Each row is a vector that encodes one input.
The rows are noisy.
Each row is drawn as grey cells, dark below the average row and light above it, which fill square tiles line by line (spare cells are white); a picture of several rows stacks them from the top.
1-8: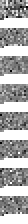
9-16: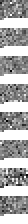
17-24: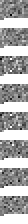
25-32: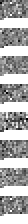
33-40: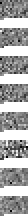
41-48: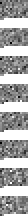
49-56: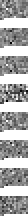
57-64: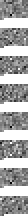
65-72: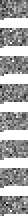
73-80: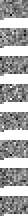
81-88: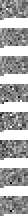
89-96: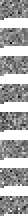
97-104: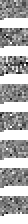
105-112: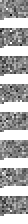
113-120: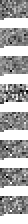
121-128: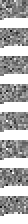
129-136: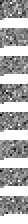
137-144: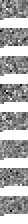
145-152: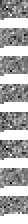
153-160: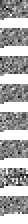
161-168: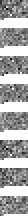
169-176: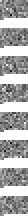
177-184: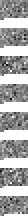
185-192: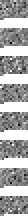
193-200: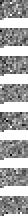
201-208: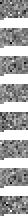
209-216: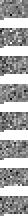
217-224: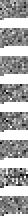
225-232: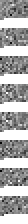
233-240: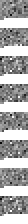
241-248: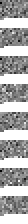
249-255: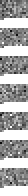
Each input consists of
a list of up to two points on a 5-point line.
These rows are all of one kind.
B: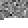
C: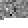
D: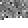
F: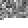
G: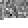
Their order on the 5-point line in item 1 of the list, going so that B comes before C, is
D, B, C, G, F.
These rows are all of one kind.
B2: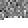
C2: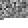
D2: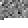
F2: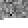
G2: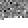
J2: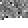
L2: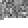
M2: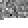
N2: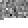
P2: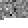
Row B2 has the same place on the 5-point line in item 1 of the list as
G2 and J2.
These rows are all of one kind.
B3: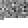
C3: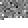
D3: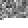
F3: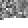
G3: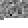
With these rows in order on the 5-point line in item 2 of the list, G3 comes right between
B3 and C3.
